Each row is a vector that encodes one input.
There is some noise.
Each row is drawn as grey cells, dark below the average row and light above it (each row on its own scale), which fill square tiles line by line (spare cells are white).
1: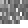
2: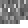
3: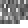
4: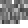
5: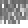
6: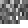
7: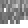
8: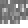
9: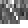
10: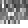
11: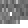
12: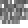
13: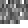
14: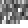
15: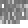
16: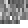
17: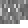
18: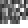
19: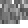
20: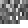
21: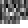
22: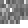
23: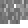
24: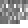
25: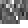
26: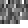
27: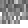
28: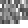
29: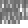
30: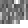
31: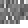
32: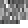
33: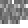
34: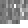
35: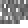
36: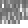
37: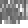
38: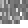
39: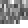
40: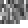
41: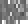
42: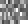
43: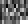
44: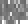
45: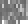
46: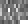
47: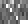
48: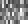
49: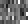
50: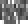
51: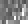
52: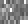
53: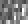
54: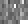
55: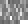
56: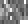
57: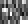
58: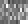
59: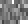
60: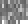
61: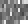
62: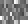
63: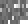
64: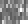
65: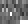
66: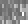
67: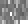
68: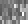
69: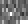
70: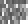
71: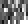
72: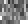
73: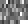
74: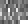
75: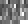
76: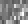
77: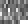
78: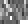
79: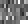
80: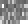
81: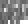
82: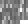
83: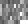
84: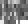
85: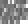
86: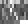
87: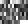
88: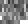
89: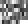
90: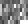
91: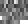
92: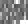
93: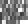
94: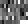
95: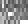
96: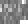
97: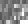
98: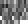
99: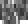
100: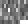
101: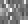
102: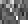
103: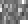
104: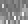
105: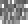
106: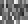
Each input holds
one of 8 labels.
